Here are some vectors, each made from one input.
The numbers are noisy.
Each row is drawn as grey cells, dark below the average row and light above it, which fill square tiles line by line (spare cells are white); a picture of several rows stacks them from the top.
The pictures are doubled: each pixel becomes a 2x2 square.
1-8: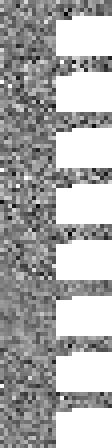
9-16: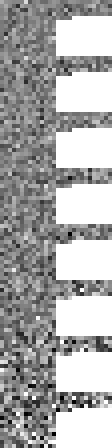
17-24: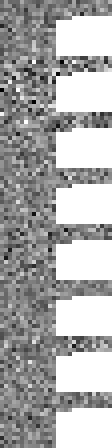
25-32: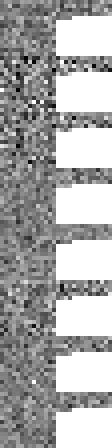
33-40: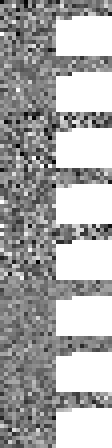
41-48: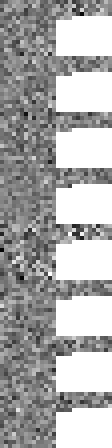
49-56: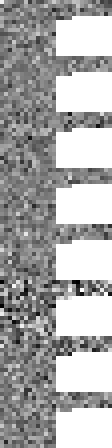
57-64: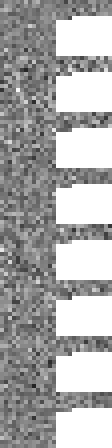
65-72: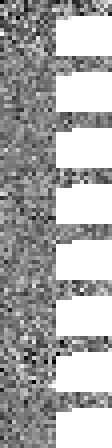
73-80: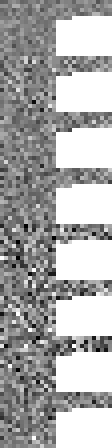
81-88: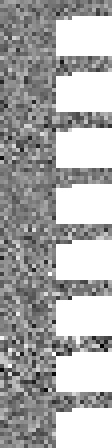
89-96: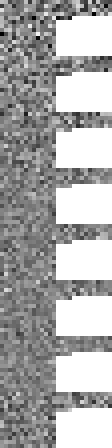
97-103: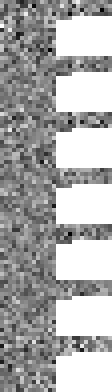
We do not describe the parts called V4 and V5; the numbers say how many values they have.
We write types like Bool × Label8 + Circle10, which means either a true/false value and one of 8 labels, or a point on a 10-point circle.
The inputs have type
(Bool × (Circle6 + Unit) + V5) × V4.
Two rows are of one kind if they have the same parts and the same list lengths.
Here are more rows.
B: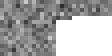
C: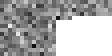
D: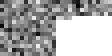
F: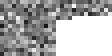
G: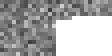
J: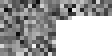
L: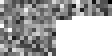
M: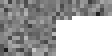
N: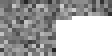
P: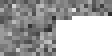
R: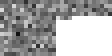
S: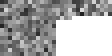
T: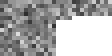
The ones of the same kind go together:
B, F, J, M
C, G, L, N, P, S, T
D, R

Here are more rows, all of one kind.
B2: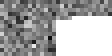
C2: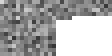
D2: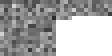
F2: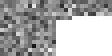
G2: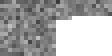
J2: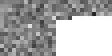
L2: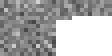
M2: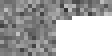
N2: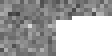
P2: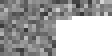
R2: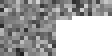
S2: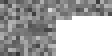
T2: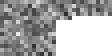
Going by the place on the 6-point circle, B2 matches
D2, F2, J2 and S2.
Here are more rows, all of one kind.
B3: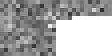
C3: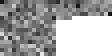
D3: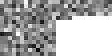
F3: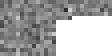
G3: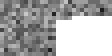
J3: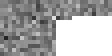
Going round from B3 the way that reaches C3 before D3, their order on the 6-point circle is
B3, C3, G3, J3, F3, D3.
